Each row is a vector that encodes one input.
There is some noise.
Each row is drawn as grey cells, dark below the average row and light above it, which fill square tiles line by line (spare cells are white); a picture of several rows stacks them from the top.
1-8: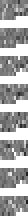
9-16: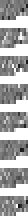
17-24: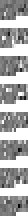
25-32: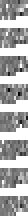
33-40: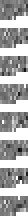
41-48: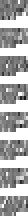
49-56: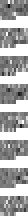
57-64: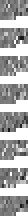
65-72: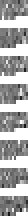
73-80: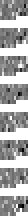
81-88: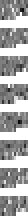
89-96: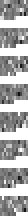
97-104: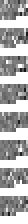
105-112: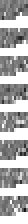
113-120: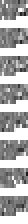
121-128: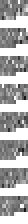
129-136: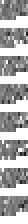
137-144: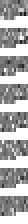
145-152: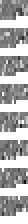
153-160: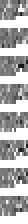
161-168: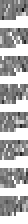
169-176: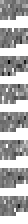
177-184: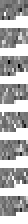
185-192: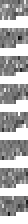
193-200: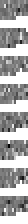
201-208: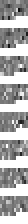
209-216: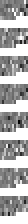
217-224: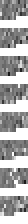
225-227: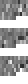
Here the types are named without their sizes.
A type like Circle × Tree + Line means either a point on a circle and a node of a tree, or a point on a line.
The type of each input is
(Bool × Bool × Bool + Unit) × Tree.
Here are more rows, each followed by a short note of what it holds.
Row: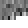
a node of a tree and three true/false values
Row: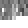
a node of a tree and three true/false values
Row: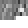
a node of a tree
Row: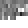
a node of a tree
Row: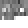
a node of a tree
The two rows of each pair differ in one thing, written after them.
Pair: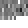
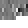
the node of the tree
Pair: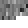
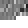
one of the three true/false values
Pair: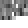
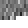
the node of the tree
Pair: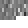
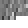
one of the three true/false values
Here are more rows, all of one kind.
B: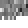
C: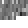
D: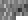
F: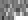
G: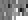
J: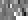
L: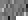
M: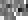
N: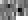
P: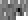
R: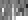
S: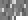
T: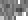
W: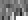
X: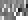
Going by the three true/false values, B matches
L, M, R and X.
